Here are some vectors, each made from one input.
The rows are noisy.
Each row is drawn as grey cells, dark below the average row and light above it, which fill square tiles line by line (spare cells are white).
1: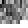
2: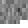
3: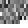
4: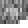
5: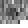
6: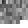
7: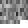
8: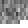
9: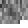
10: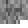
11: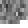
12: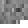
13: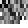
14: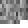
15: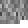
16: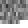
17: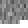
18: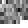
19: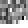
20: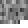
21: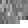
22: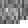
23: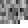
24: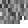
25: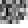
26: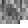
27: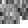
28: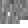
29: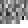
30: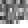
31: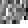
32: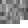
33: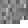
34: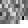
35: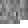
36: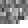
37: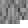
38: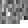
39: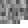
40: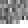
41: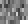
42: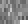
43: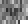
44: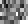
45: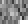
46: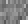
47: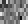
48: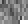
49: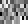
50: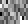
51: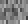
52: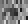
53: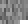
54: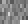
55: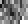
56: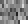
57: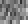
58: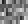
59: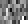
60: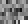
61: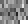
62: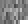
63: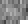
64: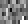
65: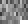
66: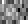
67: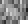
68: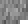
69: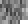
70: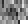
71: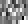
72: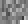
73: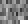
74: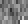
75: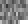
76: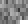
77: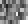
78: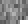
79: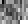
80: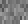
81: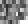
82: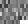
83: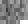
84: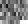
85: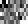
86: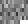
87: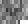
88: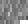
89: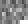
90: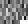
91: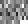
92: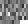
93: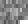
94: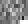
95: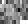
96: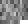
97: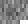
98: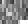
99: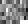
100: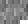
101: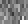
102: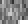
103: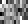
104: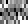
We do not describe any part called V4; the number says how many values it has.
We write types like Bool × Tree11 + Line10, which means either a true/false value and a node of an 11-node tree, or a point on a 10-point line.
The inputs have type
Bool × Bool × Bool + List2(Line5) × V4.
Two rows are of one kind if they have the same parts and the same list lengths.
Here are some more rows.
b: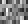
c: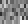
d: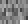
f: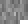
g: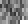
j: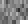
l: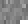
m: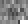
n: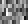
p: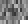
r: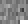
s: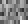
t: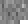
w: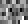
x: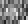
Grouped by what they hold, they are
b, l, m, r, s, w
c, d, g, j, n, p
f
t, x

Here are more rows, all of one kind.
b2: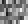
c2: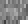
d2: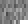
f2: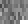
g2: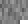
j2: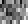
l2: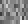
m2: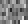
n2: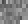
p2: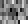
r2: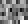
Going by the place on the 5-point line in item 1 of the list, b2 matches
d2, l2, p2 and r2.
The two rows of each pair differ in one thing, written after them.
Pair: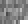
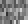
the value of V4
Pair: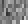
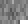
the value of V4
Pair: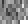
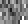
the place on the 5-point line in item 2 of the list
